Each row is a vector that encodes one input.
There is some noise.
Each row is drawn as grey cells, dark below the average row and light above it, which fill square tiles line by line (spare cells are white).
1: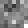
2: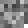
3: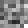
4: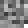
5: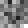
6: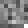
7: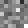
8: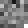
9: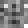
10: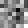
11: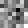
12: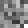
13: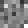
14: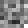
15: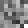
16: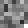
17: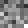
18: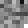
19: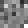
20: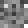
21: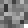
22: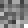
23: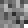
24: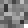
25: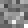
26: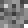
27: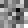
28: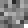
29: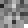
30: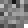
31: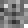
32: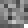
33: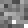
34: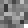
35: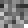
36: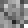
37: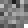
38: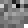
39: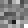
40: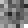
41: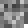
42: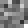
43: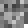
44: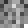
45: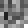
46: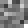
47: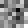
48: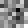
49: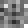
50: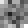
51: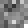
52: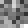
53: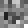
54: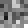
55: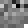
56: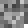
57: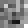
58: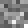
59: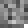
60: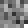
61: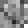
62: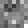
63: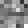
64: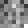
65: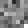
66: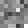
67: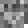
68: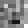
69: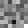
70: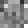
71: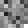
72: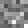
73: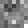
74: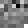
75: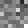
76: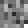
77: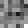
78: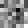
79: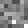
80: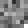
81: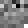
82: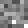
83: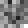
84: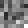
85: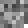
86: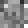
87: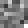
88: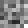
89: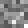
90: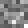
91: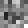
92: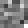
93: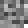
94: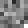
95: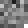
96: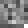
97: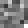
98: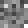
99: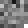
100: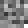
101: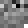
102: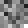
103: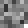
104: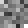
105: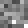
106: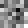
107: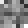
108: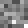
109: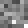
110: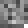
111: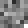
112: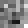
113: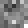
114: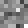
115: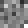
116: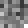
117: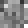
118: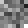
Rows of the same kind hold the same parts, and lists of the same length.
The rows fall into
4 kinds.
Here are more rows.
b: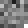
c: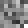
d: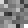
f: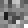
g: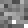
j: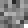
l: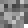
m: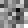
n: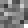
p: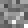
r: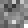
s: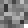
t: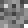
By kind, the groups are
b, g, j, l, n, p, r, s
c, t
d, f
m

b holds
a node of a 10-node tree.
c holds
a point on a 10-point circle.
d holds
a point on each of two 7-point lines.
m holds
a fixed value.
